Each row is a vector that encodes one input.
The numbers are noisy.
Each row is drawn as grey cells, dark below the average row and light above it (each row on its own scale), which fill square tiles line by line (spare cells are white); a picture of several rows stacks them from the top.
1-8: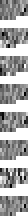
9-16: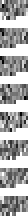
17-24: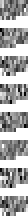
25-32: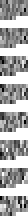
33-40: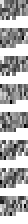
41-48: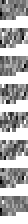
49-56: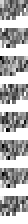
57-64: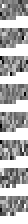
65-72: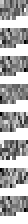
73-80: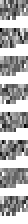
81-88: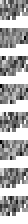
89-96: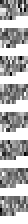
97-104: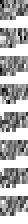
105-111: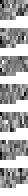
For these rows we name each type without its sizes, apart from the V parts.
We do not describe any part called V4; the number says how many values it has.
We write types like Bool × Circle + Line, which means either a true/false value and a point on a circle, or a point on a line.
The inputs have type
List(Bool × V4).
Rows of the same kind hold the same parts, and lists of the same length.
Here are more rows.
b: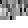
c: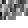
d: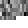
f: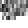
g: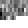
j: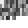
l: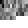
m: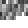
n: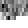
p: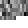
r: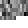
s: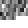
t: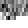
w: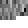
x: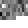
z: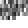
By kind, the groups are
b, c, g, l, m, s, w, x
d, p, r
f, j, n, t, z

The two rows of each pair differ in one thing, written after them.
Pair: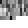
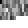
the true/false value in item 2 of the list
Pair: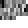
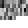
the true/false value in item 2 of the list
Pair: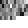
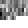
the true/false value in item 1 of the list
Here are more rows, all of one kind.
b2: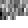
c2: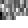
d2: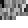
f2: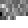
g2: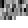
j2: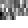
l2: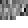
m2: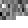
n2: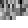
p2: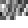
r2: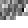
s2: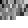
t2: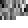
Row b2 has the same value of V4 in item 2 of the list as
j2, r2, s2 and t2.
